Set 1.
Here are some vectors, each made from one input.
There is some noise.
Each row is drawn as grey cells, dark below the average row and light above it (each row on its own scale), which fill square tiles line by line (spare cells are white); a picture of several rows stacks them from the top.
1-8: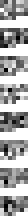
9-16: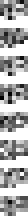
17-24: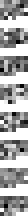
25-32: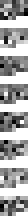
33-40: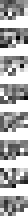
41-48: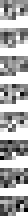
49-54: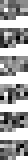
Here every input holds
one of 7 labels and one of 8 labels.
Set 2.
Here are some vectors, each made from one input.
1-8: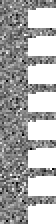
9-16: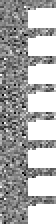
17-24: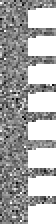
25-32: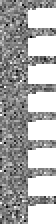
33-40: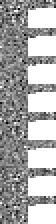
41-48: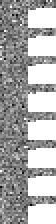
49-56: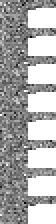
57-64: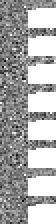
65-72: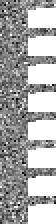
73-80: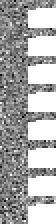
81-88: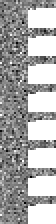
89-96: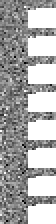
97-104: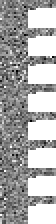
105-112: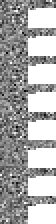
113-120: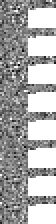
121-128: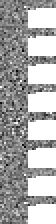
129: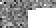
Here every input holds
either a point on a 10-point line, or four true/false values.
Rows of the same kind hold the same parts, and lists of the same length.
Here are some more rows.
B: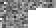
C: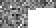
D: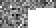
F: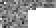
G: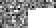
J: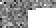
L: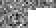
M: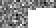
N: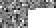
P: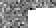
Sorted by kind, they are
B, F, J, P
C, D, G, L, M, N

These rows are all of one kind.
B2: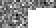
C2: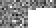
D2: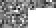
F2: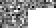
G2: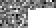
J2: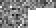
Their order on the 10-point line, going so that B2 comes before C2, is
B2, C2, J2, G2, D2, F2.
